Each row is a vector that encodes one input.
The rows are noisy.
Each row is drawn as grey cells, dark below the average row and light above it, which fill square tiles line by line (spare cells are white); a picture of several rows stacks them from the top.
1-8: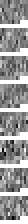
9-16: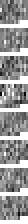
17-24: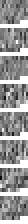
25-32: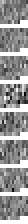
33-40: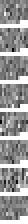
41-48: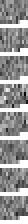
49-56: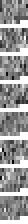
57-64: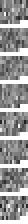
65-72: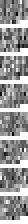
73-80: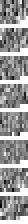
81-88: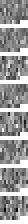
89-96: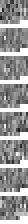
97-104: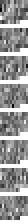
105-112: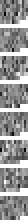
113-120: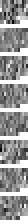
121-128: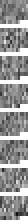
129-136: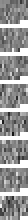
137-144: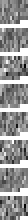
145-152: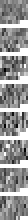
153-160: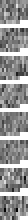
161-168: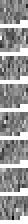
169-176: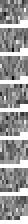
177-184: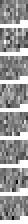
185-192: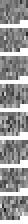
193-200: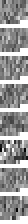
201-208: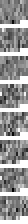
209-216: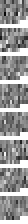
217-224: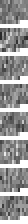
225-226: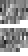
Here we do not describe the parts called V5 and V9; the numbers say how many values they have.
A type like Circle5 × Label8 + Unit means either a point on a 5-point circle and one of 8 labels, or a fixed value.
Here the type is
Line10 × V9 + List2(Line6) × V5.
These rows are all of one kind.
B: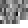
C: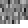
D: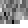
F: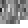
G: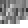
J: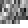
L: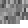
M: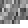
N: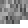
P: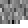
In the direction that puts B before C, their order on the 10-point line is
B, M, J, P, C, L, G, N, D, F.
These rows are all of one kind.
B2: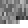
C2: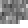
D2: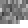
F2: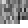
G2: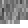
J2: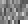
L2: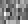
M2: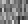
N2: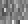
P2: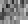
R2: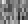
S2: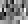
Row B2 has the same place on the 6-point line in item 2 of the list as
L2 and N2.
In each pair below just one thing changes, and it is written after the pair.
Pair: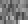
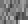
the place on the 6-point line in item 1 of the list
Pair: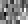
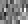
the place on the 6-point line in item 1 of the list
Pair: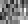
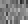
the place on the 6-point line in item 1 of the list
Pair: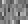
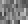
the place on the 6-point line in item 1 of the list
